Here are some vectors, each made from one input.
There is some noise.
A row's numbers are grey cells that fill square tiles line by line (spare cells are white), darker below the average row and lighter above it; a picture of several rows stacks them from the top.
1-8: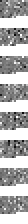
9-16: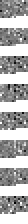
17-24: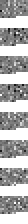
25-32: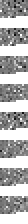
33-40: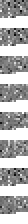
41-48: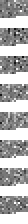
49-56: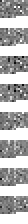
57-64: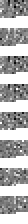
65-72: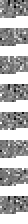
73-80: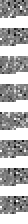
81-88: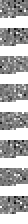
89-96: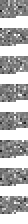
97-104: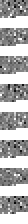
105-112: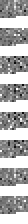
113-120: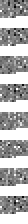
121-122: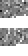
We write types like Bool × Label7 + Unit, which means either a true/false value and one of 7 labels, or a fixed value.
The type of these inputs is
Bool × Line8 × Line8 + Line7.
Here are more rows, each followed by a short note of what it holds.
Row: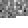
a point on each of two 8-point lines and a true/false value
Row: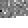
a point on each of two 8-point lines and a true/false value
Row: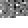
a point on a 7-point line
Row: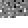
a point on a 7-point line
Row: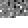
a point on a 7-point line
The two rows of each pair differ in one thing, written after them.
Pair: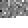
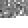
the place on one of the two 8-point lines
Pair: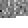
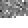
the place on one of the two 8-point lines
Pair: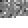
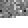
the true/false value
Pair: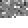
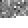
the place on one of the two 8-point lines
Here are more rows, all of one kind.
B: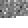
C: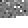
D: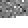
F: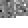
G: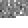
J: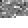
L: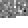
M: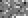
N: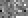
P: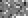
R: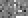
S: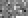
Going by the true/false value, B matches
G, J, M and P.
